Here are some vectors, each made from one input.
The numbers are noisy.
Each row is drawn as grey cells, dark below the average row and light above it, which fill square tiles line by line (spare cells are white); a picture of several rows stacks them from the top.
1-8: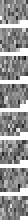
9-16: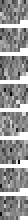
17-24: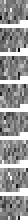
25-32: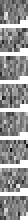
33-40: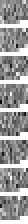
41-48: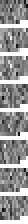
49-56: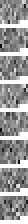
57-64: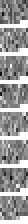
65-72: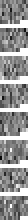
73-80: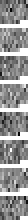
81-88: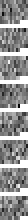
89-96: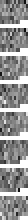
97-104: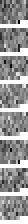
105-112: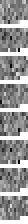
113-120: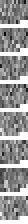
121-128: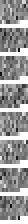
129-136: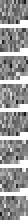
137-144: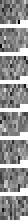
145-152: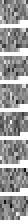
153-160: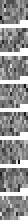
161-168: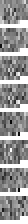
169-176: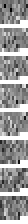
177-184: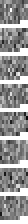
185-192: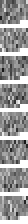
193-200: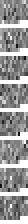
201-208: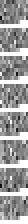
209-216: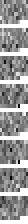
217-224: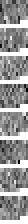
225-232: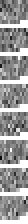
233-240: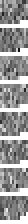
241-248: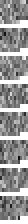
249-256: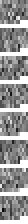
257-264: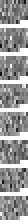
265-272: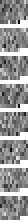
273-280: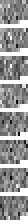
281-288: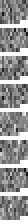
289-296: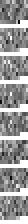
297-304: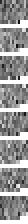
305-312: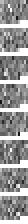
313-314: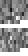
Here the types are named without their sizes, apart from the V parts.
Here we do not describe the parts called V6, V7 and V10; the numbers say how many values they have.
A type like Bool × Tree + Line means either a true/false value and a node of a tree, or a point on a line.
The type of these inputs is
Label × Label × Label + (Unit + V6 × V10) × V7.
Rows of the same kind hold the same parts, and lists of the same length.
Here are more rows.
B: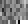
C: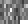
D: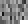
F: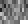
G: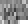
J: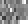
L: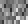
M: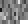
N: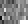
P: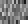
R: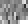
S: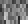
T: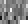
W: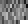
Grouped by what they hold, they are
B, D, F, L, M, N, S, W
C, P, T
G, J, R

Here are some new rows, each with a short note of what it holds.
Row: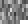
a value of V7
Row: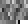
a value of V7
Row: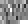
three labels
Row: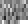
three labels
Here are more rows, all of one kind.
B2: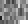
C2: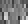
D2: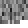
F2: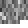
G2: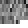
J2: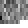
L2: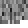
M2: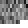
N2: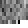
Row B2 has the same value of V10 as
D2 and L2.
